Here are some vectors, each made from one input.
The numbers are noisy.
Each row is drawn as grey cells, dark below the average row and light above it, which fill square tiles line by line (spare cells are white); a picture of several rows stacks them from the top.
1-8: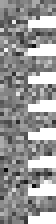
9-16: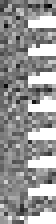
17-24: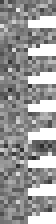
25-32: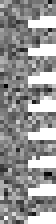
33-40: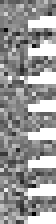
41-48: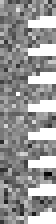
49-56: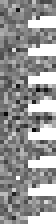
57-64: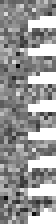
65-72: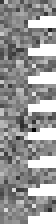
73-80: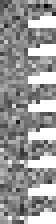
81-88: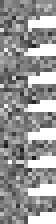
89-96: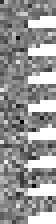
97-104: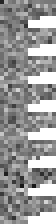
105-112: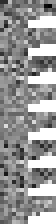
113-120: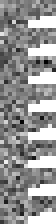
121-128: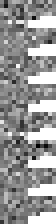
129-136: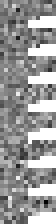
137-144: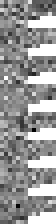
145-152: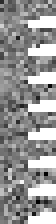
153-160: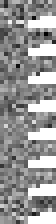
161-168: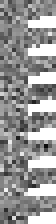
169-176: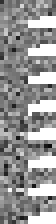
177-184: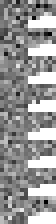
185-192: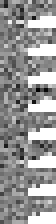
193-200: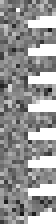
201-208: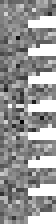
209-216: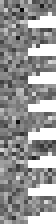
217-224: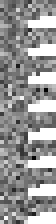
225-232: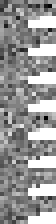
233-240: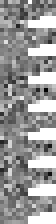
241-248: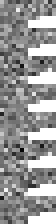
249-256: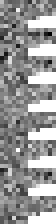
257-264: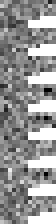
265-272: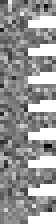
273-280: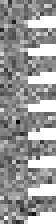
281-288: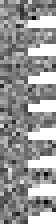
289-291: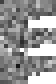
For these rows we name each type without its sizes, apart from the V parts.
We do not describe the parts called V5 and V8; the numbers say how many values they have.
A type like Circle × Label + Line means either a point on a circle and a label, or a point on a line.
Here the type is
Line + Tree × (Tree + V5) + V8.
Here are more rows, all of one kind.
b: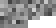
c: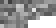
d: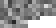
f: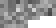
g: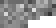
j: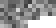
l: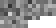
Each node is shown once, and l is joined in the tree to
d and f.
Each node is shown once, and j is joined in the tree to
b.
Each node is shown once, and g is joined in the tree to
c and f.
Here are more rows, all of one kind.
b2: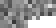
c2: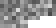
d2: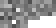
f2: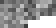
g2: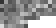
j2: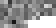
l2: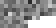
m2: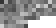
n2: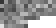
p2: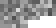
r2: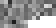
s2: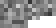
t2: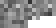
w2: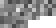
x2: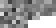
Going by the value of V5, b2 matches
c2, j2, p2 and r2.
